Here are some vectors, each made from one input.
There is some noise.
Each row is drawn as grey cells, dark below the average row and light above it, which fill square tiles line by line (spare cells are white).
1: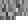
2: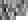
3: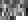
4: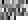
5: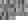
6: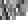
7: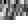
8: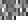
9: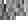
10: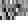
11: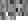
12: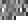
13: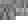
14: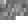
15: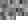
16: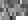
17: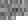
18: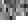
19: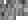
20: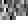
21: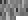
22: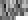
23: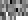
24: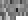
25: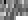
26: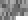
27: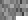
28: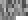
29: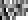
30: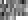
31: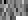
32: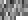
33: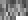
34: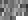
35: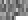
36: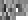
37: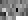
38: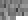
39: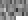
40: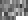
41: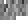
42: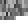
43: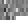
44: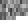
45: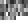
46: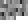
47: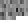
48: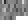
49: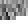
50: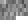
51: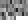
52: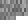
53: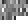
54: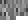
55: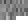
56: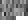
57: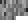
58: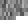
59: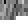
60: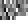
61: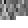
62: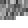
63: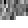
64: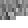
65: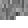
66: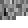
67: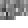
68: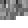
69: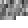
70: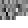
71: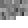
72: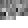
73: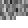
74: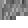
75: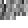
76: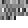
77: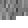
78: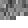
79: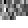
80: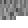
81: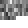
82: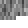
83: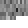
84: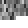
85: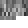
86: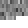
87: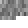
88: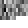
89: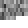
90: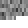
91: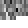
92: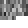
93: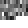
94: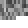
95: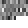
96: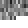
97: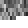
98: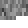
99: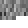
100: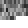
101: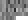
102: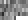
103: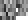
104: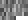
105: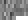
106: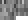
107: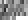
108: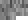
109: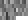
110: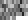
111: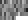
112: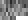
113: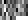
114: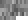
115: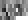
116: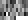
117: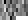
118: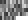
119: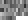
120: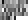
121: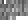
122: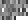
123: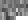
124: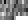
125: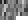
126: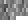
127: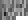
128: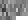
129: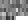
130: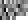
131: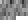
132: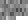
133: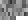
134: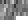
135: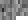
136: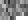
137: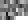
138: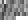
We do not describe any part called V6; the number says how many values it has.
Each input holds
a list of up to two items, each a true/false value and a value of V6.
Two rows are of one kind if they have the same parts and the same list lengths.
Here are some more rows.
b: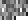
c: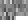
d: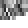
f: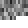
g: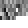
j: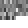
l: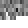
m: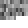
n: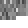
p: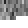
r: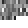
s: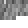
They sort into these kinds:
b, r
c, f, g, j, n, s
d, l, m, p

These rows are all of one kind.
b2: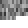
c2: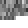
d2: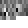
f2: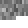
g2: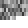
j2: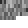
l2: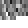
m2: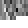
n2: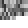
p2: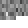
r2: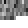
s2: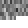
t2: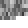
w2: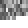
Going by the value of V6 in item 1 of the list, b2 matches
c2, l2, p2 and r2.
